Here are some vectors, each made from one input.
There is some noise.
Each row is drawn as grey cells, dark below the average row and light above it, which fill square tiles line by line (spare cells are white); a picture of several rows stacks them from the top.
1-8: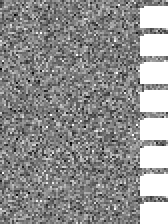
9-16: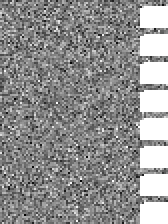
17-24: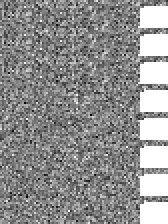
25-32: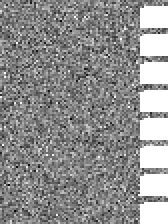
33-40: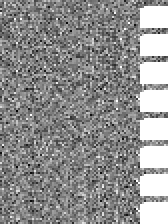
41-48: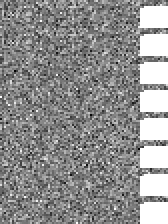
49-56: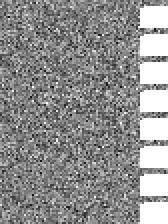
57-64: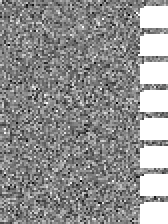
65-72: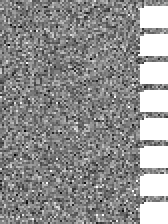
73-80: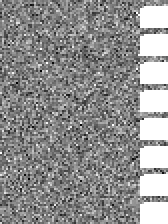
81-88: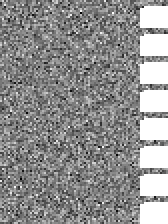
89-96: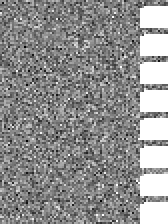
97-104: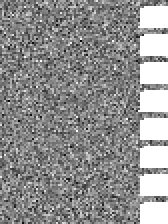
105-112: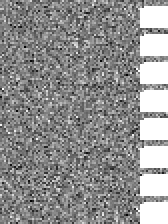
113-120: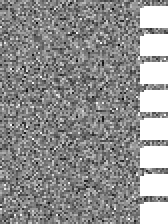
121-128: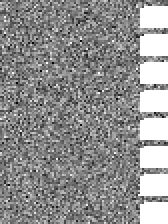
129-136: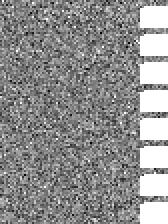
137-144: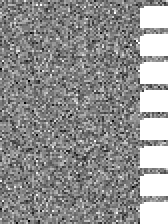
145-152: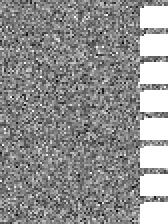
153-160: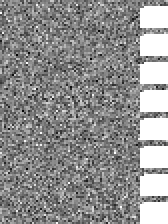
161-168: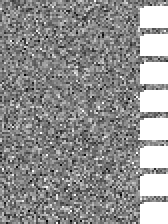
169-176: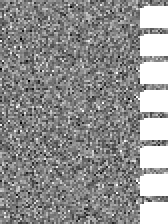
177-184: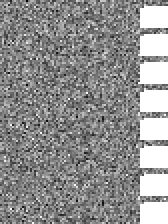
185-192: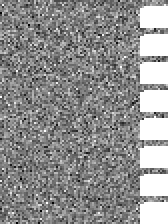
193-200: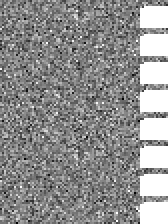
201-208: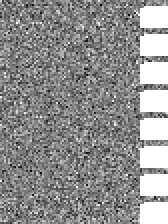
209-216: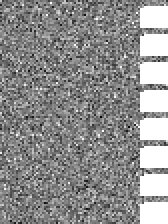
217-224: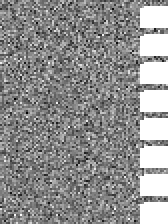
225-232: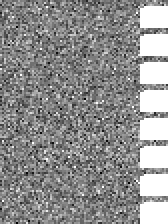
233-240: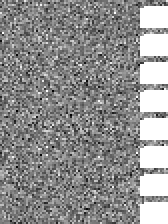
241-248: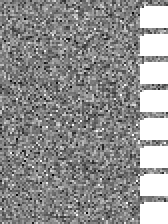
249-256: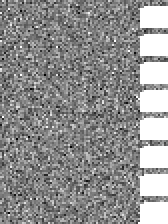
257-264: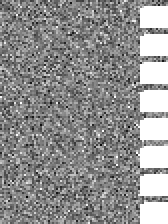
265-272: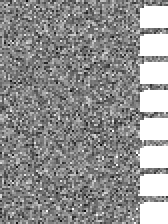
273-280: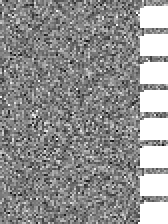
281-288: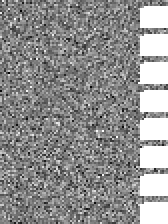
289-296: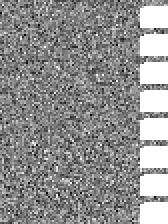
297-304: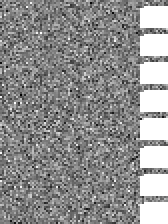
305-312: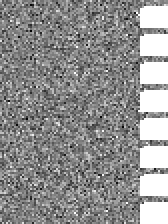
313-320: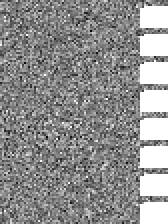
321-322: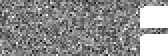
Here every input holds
either a point on a 13-point circle, or a point on a 20-point circle, or a point on an 8-point line.
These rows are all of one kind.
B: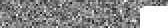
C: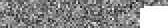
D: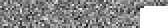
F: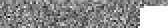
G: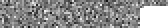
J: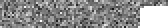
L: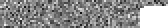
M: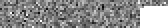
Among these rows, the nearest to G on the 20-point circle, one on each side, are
B and D.
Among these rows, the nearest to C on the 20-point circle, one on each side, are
F and L.
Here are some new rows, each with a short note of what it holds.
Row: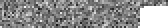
a point on a 20-point circle
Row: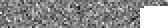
a point on a 13-point circle
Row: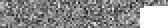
a point on a 20-point circle
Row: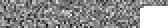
a point on a 20-point circle
